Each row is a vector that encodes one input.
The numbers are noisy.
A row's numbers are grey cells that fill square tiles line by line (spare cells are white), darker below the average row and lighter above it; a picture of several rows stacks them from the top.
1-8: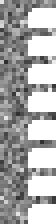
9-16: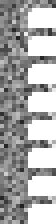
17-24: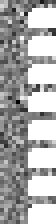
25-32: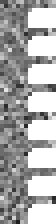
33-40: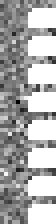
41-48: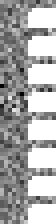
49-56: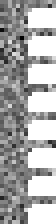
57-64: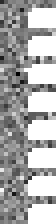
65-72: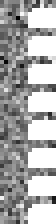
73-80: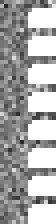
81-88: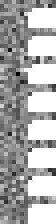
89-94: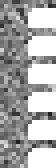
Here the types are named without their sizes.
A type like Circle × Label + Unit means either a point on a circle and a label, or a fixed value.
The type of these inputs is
List(Line).
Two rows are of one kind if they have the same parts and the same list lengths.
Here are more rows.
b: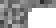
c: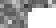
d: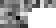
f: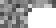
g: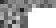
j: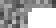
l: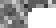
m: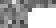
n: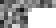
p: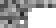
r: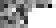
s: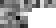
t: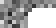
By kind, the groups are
b, c, g, l, m, n
d, s
f, j, p, r, t

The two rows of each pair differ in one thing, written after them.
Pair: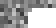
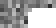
the place on the line in item 2 of the list
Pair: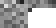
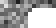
the place on the line in item 1 of the list
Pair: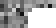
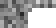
the place on the line in item 1 of the list
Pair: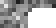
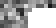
the place on the line in item 2 of the list
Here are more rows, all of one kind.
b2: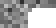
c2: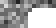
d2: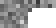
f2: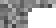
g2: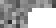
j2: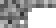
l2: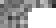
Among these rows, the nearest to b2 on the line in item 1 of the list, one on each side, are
c2 and d2.
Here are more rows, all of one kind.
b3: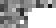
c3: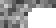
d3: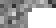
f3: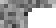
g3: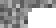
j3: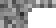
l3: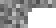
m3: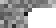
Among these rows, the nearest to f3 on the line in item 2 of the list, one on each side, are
b3 and m3.
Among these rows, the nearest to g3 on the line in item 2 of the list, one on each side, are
c3 and l3.
